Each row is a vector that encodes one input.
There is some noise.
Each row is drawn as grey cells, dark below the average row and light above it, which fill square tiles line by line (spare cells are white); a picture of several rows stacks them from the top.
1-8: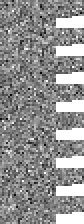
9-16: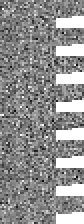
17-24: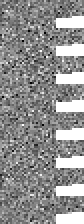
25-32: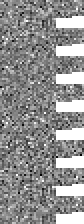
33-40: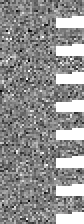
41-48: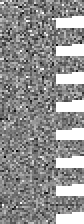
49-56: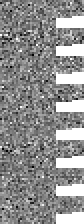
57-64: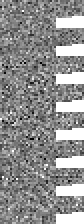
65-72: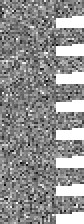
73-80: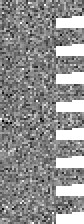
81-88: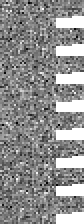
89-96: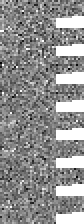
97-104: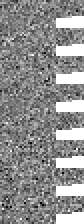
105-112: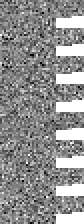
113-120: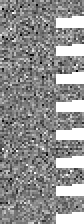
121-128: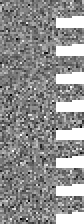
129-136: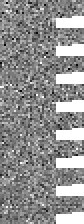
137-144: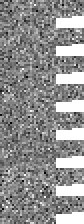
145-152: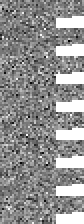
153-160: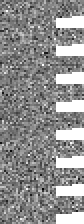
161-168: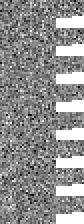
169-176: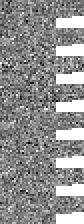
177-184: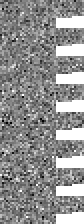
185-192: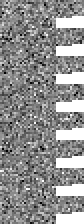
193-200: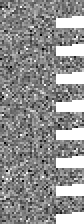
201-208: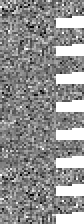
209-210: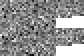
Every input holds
a point on each of two 8-point lines, together with either a point on an 8-point line, or a point on a 15-point line.
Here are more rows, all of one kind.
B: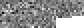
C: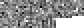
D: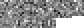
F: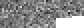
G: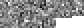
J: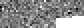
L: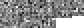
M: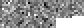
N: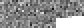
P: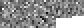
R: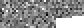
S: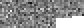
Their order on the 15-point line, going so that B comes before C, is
N, J, F, S, L, R, B, C, D, G, P, M.
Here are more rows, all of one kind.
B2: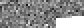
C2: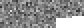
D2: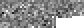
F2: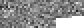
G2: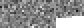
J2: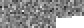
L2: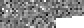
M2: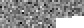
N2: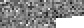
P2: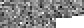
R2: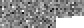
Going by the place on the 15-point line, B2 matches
G2, J2, M2 and R2.
